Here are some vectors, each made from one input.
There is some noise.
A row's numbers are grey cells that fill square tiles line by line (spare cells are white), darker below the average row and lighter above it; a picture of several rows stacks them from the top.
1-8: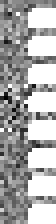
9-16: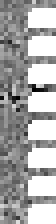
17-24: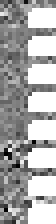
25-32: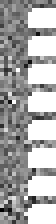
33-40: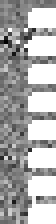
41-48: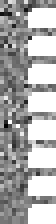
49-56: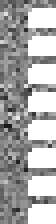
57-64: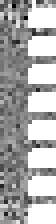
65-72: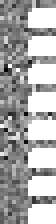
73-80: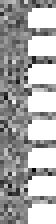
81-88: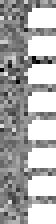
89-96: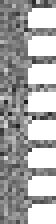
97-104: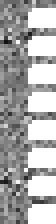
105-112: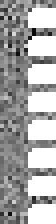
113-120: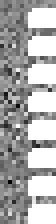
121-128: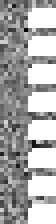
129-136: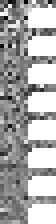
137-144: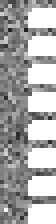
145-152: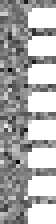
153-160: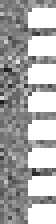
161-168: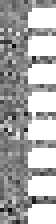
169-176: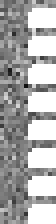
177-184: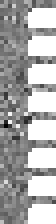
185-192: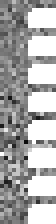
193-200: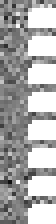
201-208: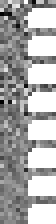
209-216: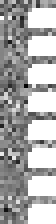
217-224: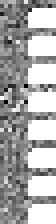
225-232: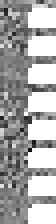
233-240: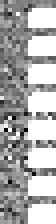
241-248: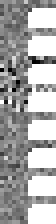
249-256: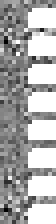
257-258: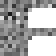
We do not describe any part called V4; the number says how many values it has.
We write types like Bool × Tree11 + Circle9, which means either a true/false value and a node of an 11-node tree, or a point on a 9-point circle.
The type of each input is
Bool × Bool × Bool + (Circle6 + Unit) × (Circle8 + V4) × Tree10 + Unit.
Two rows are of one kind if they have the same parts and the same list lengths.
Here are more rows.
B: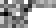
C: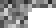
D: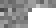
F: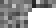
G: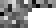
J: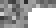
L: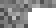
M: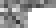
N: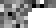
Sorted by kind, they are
B, N
C, L
D, G
F
J
M

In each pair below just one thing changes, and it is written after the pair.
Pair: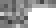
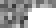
the place on the 6-point circle
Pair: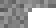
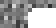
the place on the 8-point circle
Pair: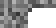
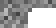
the node of the tree
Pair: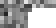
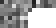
the node of the tree
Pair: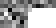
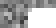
the place on the 6-point circle
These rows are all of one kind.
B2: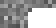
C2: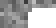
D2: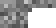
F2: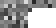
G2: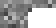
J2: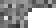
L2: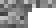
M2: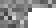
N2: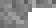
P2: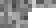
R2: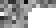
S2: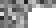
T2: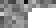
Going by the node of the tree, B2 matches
F2 and J2.
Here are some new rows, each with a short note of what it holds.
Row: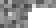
a node of a 10-node tree and a value of V4
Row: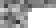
a fixed value
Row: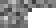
a point on a 6-point circle, a node of a 10-node tree and a value of V4
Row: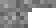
a node of a 10-node tree and a value of V4
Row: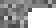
a node of a 10-node tree and a value of V4
